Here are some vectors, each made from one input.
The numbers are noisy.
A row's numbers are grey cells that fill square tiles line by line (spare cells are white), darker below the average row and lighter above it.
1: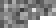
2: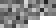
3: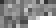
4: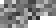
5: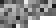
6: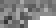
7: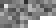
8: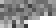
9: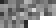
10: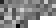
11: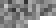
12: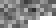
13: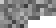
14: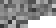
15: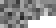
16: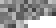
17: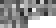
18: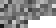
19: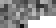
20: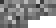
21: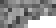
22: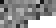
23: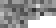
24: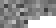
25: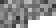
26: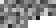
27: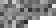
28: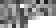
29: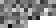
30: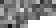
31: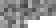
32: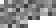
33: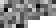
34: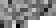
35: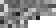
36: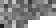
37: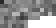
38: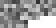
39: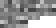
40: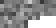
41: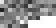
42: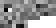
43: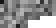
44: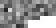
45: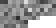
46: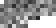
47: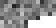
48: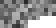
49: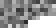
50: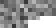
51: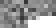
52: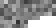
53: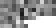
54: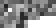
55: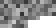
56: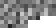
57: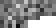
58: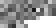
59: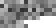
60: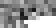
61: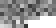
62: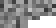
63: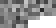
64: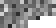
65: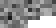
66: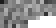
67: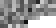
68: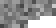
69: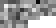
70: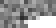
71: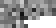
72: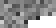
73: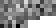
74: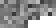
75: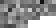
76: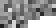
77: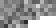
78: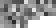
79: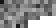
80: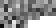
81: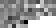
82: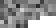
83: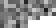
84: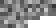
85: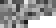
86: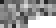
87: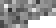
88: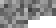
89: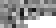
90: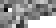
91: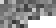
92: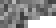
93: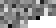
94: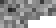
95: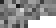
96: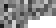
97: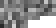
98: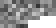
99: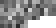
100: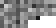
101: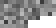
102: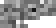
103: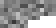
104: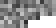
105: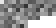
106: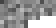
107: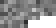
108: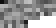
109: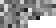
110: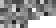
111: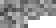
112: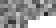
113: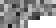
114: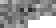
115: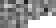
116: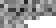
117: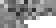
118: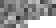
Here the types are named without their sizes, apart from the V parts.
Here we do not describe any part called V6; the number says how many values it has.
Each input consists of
a point on a line, a node of a tree and a value of V6.
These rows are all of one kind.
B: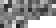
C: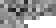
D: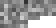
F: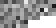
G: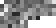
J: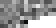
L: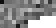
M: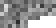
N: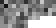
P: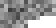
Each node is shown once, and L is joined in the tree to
B and D.
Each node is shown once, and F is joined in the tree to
J.
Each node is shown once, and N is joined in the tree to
D.
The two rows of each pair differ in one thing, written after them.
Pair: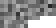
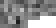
the node of the tree
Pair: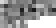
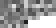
the node of the tree
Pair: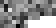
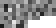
the value of V6
